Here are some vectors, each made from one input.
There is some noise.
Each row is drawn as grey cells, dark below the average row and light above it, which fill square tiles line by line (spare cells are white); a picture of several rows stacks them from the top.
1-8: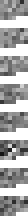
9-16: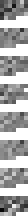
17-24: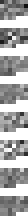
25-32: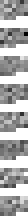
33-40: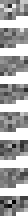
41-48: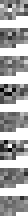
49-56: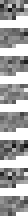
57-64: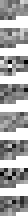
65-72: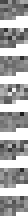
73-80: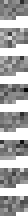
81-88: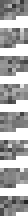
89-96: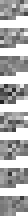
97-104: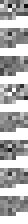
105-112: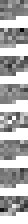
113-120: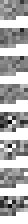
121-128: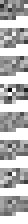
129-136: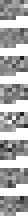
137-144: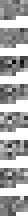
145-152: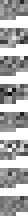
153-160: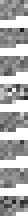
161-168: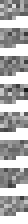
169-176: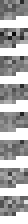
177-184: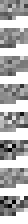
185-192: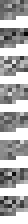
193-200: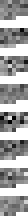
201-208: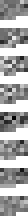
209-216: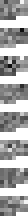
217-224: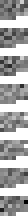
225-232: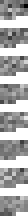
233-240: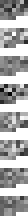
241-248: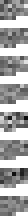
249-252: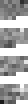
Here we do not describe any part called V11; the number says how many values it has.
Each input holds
a list of up to two items, each a true/false value and a value of V11.
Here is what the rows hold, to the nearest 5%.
All of them are lists of up to two items, each a true/false value and a value of V11: about 5% are empty, 50% hold one and 50% two.
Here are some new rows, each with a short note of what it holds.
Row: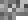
a list of two items
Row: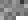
a list of one item
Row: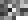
the empty list
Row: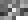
the empty list
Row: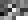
the empty list
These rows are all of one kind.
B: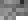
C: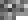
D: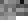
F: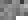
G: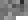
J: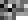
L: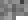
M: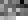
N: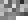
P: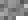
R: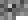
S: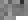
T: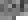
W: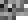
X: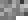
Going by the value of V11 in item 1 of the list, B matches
D, J, P and W.
